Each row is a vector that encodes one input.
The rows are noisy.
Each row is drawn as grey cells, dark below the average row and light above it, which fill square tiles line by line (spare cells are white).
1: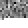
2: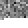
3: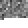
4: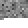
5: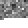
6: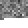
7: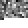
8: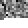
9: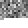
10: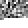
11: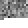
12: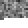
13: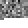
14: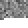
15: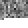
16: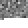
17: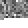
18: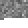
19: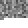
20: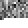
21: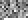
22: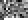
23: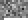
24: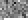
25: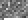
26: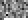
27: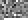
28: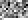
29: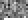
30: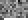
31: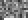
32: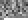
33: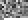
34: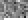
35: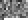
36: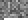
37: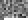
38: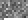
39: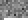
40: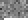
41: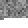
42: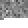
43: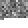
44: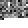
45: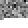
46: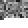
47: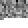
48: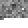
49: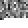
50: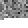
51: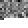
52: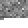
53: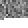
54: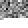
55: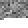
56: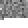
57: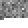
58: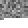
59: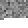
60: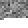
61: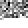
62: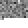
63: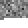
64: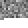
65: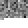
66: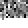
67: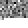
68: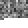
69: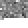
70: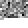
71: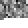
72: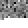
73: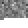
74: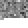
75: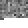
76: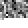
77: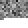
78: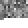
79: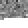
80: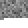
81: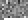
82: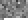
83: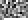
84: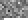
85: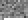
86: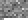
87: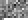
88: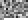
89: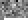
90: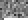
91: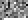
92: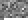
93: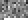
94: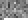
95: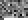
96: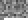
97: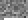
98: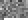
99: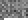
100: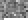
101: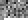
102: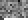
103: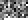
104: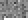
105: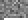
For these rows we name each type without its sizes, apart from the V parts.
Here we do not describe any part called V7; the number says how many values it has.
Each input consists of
a label, together with either a point on a line, or a value of V7.
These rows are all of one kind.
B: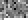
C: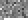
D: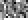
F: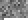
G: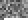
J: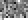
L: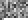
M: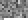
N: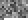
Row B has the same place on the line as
F, G and J.
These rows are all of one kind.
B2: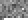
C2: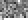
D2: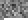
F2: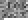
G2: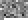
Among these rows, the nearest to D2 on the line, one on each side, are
B2 and C2.
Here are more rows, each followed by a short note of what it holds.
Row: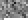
a label and a point on a line
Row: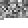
a label and a value of V7
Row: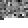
a label and a value of V7
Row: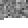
a label and a value of V7
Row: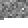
a label and a point on a line
